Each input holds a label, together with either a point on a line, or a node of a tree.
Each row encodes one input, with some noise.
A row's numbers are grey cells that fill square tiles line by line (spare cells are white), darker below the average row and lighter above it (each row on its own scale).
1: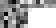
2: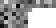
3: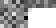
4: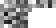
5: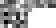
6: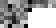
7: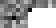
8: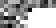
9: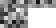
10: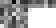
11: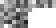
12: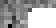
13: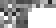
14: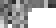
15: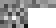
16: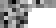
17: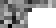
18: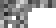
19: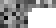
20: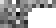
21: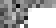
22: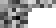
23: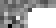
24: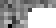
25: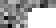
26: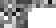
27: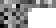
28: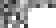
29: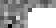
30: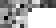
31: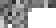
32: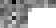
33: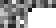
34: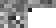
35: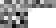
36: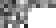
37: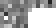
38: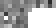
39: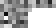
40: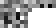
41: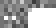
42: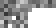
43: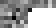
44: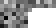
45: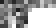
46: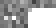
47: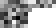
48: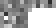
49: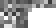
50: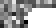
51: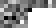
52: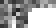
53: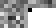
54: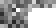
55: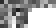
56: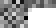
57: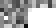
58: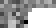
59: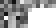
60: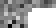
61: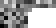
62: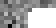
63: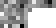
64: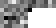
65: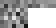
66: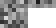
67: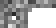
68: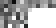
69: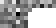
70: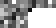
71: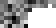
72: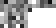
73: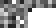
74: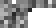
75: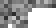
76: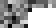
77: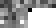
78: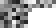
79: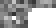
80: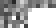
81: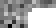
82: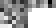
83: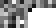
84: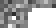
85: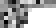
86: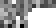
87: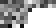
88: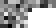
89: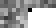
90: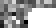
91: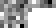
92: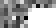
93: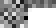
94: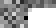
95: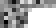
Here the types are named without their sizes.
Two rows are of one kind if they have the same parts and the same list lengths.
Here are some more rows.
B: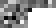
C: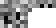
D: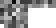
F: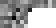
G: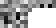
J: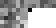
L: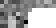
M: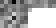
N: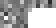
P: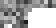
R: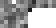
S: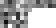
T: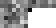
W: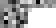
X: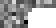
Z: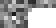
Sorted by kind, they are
B, F, J, R, T
C, D, G, L, M, N, P, S, W, X, Z

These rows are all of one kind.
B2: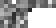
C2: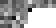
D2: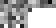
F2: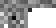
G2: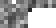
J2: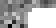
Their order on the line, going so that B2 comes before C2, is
G2, B2, F2, C2, D2, J2.
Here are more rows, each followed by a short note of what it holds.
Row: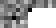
a label and a point on a line
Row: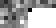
a label and a point on a line
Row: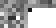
a label and a point on a line
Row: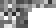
a label and a node of a tree
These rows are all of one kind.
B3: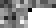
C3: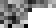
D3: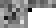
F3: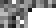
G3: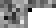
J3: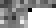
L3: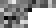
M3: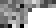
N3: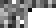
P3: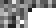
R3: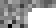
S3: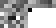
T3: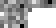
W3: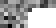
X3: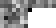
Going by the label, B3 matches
D3, G3, J3 and X3.
